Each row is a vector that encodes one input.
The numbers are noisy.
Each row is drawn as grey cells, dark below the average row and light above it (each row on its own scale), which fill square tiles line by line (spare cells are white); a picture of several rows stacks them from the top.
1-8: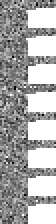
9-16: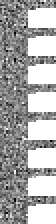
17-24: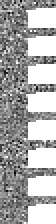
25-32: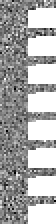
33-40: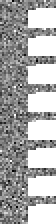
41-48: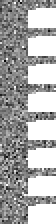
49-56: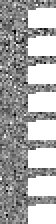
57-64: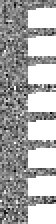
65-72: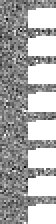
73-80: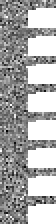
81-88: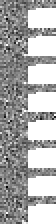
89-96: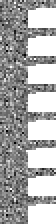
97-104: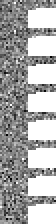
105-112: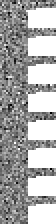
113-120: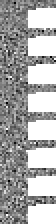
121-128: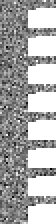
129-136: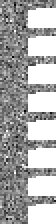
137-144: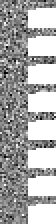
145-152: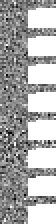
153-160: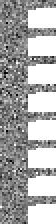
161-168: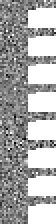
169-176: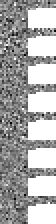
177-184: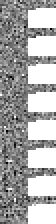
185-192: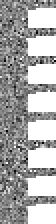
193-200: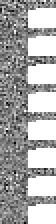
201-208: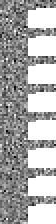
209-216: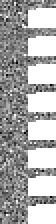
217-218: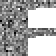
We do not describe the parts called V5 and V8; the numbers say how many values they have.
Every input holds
either a point on a 7-point line and a value of V5, or a true/false value and a value of V8.
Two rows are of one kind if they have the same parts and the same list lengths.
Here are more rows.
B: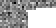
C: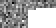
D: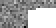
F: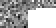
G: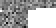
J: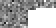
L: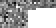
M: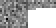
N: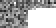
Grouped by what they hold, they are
B, C, G, L
D, F, J, M, N

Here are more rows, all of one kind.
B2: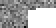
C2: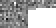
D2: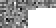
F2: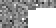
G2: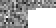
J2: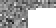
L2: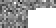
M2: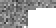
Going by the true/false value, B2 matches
F2 and L2.
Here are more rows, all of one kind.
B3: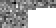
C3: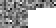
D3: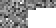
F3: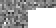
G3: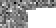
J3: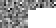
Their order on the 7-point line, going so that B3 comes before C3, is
G3, F3, B3, D3, C3, J3.
